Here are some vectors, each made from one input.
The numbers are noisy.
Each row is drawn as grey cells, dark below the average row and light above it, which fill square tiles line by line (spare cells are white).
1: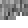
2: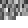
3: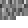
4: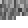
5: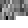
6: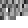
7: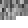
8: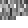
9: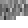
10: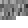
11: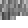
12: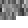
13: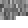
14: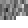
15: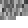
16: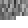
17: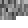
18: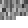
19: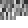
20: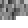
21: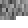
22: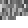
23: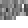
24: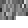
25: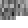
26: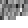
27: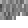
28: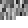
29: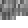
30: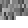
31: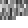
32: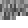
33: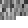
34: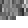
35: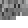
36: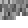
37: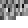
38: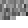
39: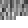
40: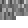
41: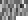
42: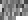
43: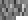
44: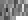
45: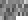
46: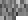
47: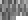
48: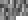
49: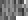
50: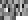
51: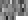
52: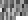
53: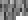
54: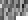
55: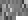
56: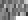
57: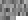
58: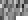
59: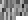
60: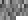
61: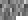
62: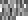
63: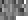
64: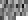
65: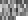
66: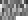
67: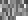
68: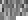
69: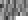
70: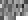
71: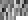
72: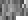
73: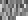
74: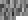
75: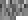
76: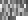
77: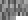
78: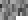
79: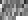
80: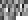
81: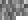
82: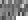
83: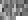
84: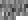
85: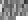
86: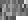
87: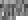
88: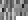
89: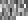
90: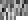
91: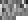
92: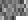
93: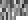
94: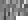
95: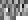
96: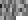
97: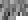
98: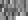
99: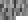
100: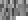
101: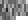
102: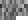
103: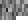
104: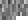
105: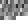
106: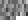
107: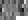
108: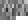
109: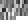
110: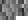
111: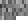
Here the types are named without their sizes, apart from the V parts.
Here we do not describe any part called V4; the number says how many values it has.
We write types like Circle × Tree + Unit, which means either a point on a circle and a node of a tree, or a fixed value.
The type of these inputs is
(Circle + Unit) × V4 + Tree.
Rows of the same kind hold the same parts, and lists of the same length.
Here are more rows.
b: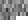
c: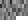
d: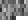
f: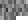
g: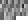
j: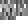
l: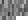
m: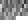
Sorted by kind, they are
b, c, f, l
d
g, j, m

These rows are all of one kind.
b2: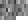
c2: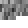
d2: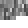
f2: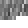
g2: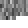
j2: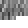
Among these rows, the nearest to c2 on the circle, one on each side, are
f2 and j2.
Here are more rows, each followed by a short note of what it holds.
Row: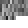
a value of V4
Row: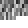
a node of a tree
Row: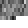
a value of V4
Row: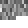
a node of a tree
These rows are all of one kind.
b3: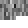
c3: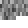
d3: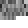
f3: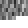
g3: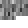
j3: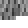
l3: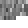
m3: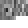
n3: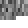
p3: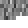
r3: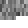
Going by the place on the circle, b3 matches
f3, m3, n3 and p3.
